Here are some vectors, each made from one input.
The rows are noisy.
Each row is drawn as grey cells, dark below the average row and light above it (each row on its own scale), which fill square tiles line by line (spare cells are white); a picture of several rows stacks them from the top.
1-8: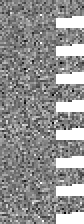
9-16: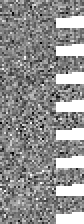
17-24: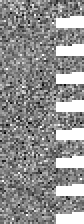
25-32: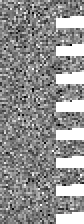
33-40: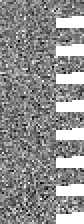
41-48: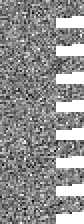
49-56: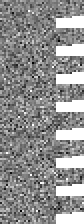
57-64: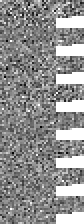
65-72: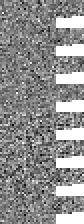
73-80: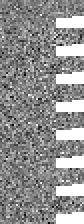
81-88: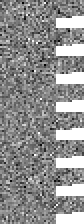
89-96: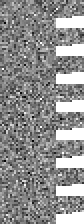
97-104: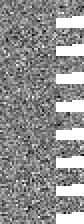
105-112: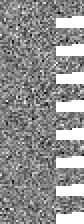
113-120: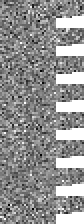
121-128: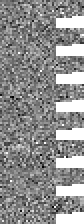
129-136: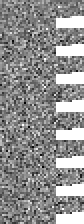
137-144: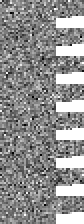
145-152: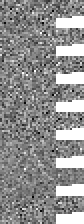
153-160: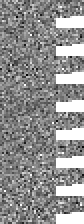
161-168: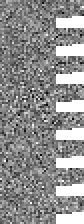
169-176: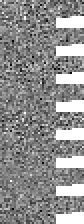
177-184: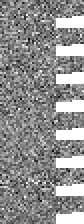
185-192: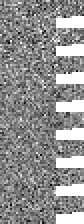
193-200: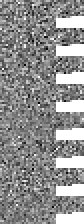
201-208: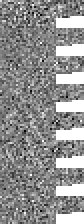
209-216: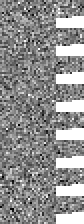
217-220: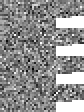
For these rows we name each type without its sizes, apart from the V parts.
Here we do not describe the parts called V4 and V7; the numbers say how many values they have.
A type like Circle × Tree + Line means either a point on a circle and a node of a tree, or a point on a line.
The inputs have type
Label × (Label × Label + Tree × V4 × V7).
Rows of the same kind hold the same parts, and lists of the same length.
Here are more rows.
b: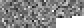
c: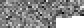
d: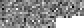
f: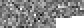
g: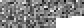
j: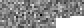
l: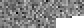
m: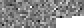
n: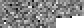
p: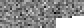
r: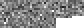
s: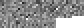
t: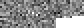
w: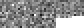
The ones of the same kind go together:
b, l, m, n, r
c, d, f, g, j, p, s, t, w

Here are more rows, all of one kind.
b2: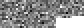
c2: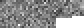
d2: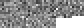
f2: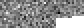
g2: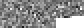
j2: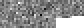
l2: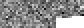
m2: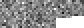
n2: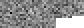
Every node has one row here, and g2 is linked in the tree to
j2.
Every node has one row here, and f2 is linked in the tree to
d2 and n2.
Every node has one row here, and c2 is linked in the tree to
m2.
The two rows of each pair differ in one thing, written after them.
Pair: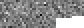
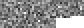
the label
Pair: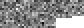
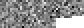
the label
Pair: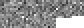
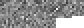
the value of V7
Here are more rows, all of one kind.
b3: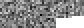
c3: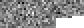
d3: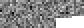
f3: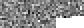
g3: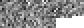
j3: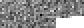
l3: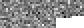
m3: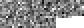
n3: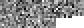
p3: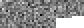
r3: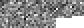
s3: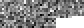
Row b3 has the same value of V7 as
g3 and s3.
